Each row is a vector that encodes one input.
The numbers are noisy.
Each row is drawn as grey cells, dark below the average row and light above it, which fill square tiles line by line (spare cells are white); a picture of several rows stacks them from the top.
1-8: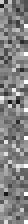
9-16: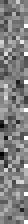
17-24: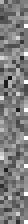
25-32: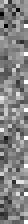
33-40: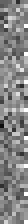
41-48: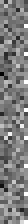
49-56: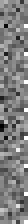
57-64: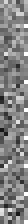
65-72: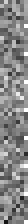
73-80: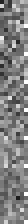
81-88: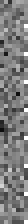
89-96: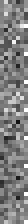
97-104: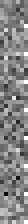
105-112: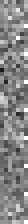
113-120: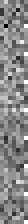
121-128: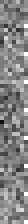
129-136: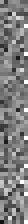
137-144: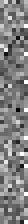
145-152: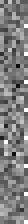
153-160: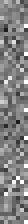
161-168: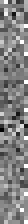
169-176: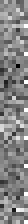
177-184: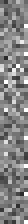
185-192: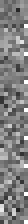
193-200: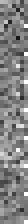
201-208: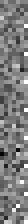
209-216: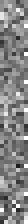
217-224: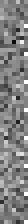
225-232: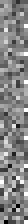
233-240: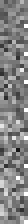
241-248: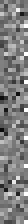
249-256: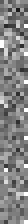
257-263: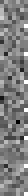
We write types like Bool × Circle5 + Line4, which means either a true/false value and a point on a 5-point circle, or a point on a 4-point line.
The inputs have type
Bool × (Label4 + Line10).
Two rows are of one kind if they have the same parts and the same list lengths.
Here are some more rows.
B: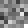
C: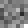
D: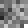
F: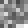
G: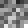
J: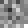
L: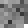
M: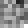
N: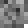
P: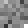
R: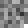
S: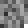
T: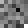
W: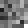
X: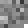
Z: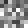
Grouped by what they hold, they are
B, D, F, G, J, M, Z
C, L, N, P, R, S, T, W, X

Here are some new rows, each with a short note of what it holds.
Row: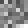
one of 4 labels and a true/false value
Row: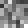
one of 4 labels and a true/false value
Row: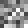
one of 4 labels and a true/false value
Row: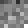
one of 4 labels and a true/false value
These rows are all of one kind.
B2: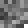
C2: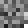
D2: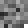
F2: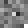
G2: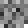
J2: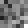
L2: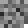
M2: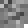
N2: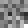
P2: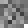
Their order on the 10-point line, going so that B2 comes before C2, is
J2, B2, M2, P2, F2, G2, L2, N2, D2, C2.
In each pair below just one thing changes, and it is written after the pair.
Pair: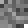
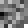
the place on the 10-point line
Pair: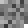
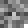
the true/false value
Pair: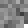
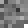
the true/false value
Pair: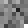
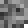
the true/false value
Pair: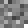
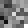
the true/false value
